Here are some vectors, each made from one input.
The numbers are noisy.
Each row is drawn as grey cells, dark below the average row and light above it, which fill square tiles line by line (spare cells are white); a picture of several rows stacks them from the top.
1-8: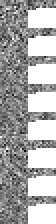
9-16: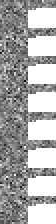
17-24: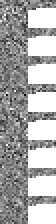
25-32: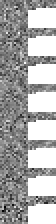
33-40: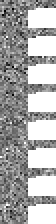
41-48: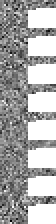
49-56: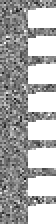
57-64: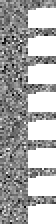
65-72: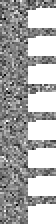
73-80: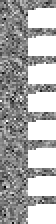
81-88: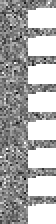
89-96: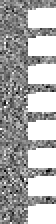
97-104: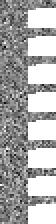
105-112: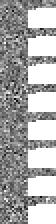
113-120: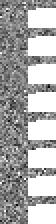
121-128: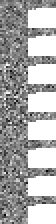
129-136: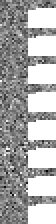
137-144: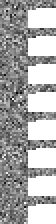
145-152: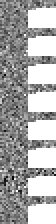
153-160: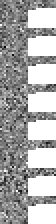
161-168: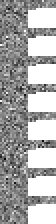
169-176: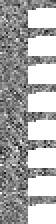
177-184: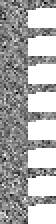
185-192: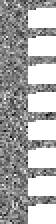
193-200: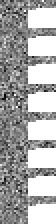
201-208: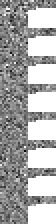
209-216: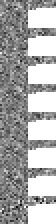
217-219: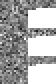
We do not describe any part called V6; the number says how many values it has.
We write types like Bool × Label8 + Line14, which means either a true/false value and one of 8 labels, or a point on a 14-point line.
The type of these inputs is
Bool × (Tree8 + V6) + List3(Line5).
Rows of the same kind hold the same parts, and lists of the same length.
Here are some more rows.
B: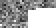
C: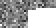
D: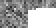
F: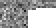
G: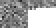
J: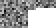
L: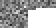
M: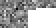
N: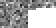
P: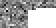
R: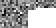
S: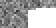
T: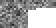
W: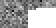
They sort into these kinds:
B, C, L
D, T, W
F, M, P
G
J, R
N, S

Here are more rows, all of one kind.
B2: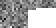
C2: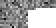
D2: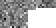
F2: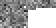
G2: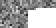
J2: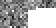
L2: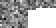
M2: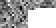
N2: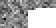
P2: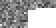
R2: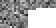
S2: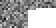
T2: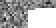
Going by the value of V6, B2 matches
L2, R2 and S2.
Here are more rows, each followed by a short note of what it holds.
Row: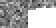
a list of one item
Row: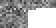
a list of three items
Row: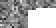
a true/false value and a value of V6
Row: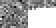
a list of two items
